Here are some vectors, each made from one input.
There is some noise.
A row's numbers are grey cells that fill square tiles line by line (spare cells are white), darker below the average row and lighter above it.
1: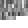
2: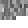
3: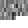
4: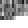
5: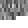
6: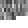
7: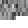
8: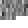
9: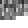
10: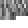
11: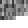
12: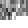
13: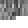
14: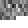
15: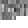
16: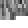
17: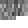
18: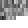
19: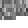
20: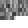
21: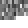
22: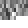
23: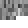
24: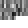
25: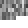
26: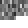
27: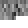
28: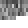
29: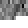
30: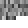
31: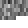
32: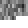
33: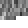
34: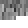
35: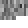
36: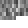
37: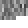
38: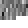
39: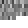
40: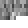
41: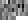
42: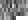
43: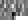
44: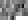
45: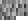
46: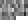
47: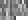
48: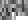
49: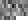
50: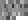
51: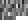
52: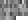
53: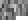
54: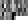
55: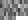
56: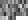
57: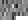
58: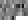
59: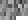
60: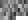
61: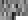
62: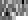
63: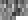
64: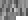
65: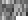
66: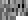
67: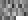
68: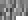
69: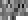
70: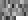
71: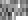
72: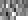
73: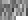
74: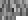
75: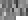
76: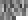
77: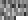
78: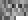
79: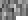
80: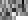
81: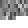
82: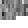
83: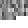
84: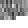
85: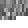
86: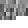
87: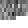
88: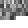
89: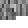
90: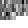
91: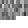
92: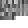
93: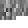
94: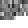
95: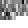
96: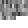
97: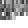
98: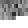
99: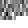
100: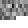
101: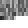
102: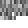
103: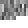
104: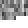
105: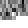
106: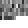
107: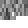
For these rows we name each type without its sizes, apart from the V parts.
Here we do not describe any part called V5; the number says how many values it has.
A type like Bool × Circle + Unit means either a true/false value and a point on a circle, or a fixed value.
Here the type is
(Label + Line) × V5.
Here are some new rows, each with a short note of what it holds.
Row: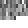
a label and a value of V5
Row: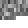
a point on a line and a value of V5
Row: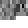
a label and a value of V5
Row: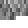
a label and a value of V5
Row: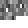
a label and a value of V5
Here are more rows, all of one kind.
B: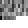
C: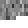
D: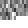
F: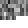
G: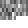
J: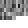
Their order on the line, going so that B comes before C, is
J, B, F, C, G, D.
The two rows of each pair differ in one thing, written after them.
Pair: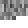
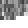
the value of V5
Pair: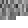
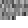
the value of V5
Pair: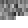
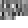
the label
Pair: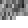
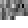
the label
